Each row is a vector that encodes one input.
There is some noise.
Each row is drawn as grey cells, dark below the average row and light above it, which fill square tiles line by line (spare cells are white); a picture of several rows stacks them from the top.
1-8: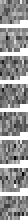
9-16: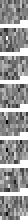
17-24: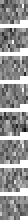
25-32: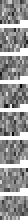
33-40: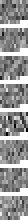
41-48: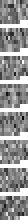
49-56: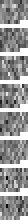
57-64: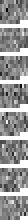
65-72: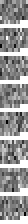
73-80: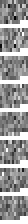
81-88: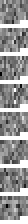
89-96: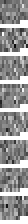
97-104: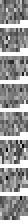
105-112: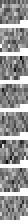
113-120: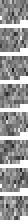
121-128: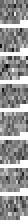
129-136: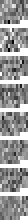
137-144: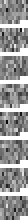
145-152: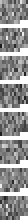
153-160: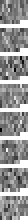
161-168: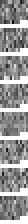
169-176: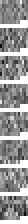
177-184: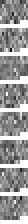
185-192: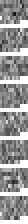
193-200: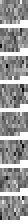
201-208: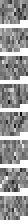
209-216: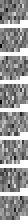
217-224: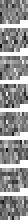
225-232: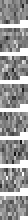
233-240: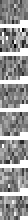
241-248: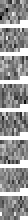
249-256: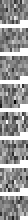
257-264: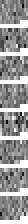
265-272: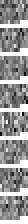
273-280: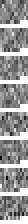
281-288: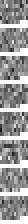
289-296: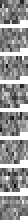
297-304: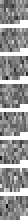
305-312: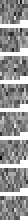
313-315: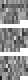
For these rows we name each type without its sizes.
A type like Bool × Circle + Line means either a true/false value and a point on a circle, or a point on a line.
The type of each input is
Bool × Bool × Bool × Bool × Bool × Circle × Circle × Label.
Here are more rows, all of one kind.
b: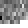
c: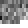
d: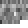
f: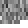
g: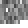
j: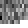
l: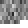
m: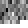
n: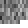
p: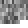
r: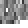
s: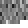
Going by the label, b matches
c, d, l and p.
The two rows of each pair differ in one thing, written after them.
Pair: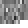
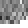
the place on one of the two circles
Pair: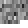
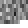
the label
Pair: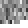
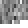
the place on one of the two circles
